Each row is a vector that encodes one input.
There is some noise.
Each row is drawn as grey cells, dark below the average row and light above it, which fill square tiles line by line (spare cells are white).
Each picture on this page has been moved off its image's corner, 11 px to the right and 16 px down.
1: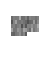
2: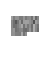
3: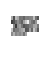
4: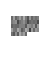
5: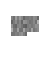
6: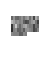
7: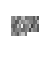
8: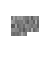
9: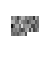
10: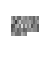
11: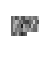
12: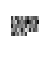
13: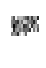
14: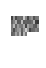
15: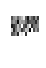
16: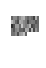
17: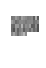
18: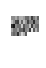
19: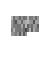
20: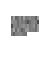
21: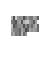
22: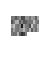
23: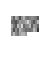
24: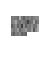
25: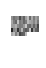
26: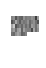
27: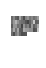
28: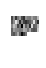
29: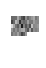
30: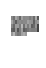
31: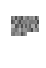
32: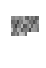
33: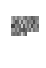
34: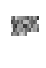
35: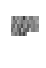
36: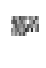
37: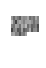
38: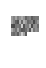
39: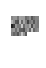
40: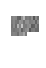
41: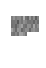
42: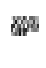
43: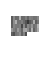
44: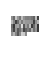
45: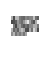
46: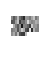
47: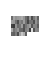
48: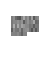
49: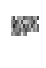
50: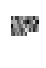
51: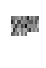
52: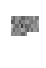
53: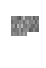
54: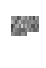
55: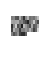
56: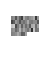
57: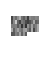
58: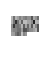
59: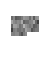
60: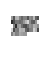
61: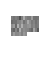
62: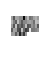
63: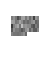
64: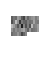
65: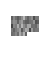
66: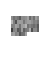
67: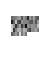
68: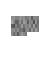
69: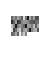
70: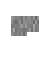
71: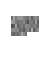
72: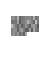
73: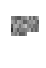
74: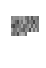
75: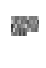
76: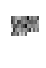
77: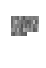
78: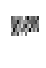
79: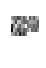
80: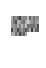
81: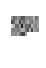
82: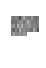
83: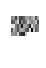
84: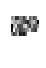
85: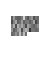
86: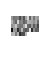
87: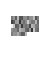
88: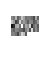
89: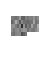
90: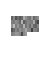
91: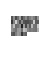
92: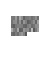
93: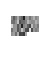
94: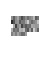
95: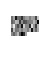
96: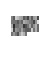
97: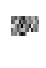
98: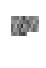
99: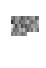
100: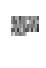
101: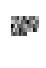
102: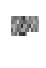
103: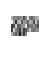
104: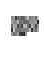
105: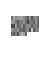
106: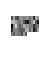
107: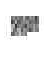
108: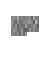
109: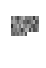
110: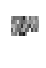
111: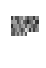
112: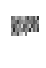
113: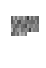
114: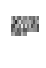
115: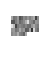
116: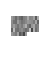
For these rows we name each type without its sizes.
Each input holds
a point on each of two lines.
